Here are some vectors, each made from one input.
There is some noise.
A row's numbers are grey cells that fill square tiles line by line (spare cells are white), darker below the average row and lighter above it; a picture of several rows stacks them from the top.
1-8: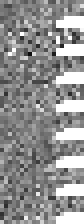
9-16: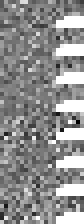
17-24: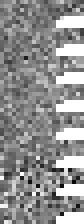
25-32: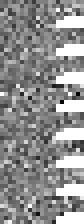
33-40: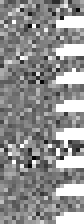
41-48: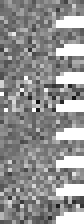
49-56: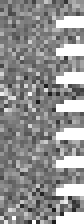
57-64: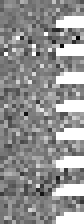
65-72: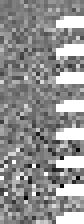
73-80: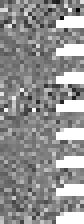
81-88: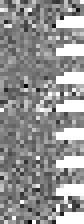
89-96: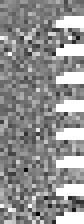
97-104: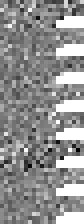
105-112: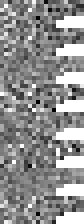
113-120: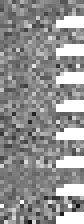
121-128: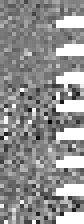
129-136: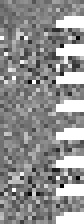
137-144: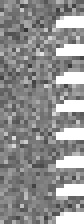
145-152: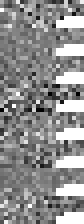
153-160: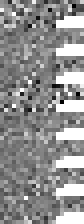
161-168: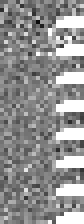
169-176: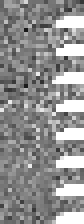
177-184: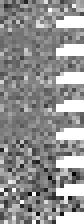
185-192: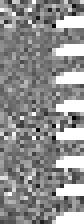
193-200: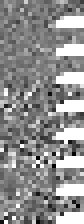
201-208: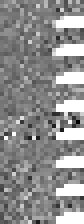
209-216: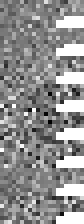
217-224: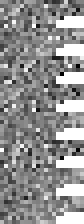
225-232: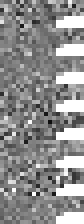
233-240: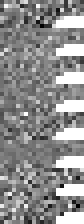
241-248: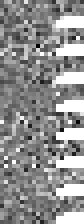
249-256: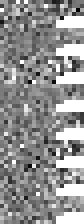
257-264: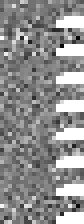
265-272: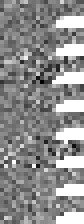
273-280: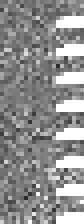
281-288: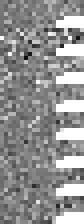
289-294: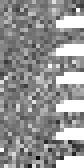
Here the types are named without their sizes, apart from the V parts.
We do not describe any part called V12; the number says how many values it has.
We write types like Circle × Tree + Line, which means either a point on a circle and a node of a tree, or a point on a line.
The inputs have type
Bool × (Circle + V12) + Line.
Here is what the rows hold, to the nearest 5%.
About 25% of them hold a point on a line. The rest hold a true/false value, together with either a point on a circle, or a value of V12.
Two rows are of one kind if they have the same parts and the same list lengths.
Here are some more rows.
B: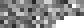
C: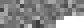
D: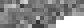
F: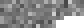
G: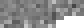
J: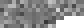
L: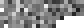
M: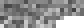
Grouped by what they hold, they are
B, F, M
C, D, G, J
L

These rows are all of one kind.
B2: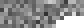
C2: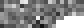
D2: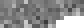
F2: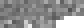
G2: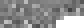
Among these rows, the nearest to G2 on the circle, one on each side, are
C2 and D2.
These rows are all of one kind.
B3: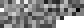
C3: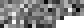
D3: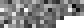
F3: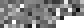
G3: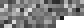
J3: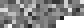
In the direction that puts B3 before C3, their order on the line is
G3, J3, B3, D3, C3, F3.
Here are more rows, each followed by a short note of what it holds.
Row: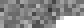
a true/false value and a value of V12
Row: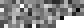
a point on a line
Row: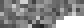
a point on a circle and a true/false value
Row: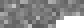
a point on a circle and a true/false value
